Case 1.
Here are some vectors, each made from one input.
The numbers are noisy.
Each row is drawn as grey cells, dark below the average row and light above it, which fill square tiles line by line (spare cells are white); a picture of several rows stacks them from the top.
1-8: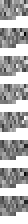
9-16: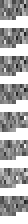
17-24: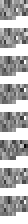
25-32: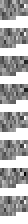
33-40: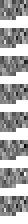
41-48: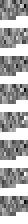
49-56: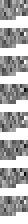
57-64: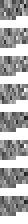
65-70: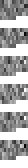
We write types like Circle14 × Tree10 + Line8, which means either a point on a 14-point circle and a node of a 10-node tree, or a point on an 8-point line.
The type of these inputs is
Bool × Line6.
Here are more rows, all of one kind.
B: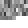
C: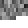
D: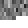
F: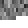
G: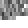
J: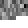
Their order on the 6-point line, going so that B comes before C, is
B, J, C, F, D, G.
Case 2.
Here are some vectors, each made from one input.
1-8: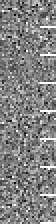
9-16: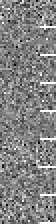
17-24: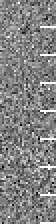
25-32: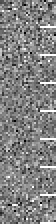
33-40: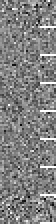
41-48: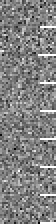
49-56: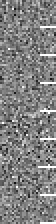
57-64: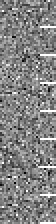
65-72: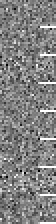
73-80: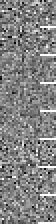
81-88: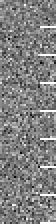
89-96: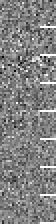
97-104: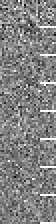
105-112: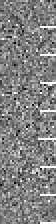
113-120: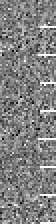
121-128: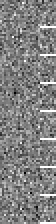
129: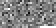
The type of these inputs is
Tree10 × Tree11.
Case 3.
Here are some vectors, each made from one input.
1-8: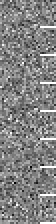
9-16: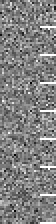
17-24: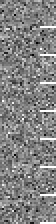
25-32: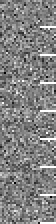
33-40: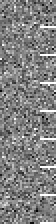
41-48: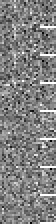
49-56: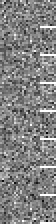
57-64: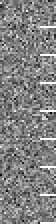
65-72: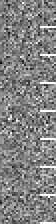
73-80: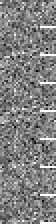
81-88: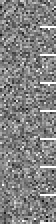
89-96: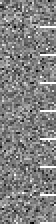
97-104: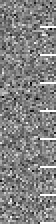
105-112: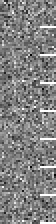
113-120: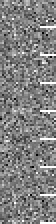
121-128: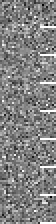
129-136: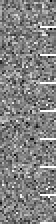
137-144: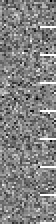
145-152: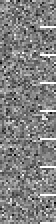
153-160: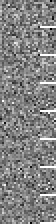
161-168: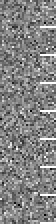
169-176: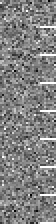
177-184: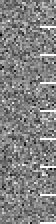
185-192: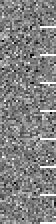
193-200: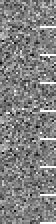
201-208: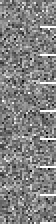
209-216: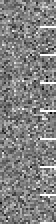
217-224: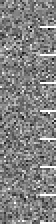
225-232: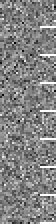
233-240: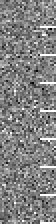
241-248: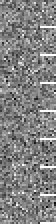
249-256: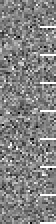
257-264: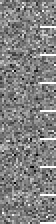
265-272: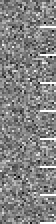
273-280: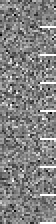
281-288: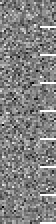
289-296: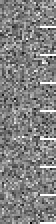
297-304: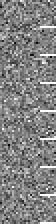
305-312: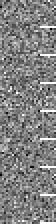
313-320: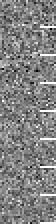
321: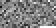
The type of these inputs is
Tree11 + Tree13.
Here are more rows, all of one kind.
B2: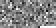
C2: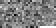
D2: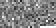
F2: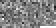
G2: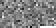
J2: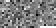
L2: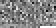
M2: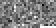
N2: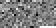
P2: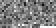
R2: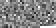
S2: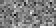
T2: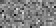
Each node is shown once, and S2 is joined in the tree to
P2 and T2.
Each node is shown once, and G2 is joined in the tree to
D2 and T2.
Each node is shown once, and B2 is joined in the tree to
L2.
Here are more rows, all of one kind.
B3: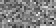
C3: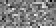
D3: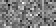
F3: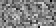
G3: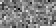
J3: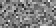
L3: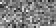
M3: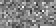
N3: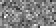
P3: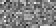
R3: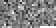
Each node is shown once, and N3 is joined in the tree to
D3, F3, G3, M3 and P3.
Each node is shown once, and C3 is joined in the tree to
F3.
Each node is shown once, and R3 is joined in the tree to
D3.
